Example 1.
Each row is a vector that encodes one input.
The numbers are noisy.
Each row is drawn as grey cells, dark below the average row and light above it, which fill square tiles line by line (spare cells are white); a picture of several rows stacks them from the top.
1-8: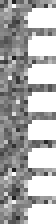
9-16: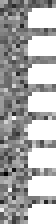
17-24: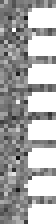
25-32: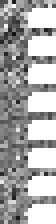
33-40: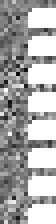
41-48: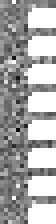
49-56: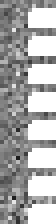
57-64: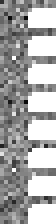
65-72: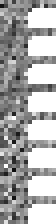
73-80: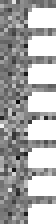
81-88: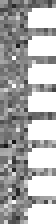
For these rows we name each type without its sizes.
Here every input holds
either a point on a circle, or a point on a line.
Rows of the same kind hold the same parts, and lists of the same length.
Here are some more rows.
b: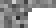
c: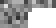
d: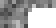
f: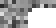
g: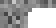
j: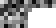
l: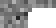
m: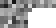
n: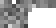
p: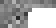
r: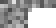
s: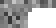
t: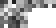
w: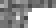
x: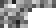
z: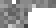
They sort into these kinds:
b, c, d, g, j, l, n, p, r, s, w, z
f, m, t, x

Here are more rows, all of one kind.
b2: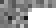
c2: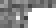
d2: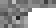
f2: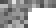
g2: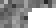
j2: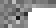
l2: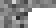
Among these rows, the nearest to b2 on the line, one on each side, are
f2 and g2.
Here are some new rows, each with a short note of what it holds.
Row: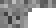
a point on a line
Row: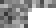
a point on a line
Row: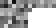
a point on a circle
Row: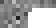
a point on a line
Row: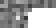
a point on a line
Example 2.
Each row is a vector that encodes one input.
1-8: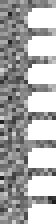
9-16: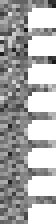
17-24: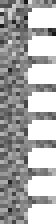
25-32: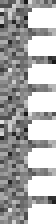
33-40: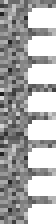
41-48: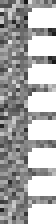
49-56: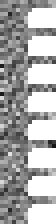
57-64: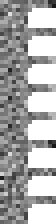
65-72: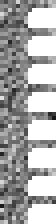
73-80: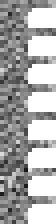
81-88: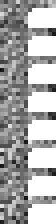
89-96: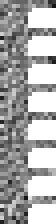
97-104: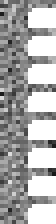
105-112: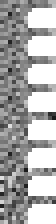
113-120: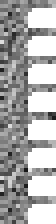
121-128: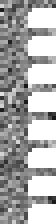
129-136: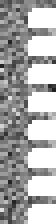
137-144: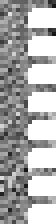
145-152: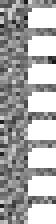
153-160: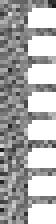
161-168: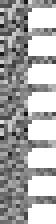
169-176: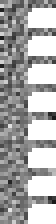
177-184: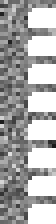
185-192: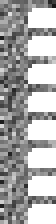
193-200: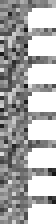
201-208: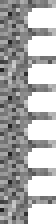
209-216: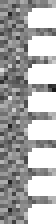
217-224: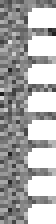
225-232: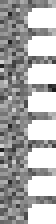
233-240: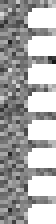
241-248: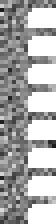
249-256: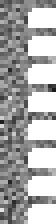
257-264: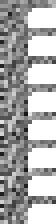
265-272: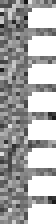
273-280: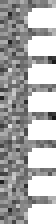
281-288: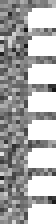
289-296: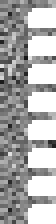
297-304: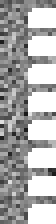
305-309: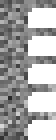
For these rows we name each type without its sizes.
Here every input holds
a point on a line and a true/false value.
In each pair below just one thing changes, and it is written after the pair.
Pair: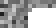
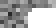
the true/false value
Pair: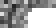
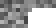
the true/false value
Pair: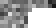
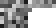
the place on the line
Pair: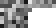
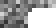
the true/false value
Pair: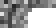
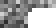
the place on the line
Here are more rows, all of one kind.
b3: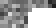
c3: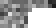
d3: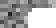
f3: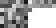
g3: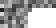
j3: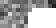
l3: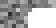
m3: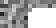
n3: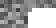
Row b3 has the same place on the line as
c3, g3 and j3.
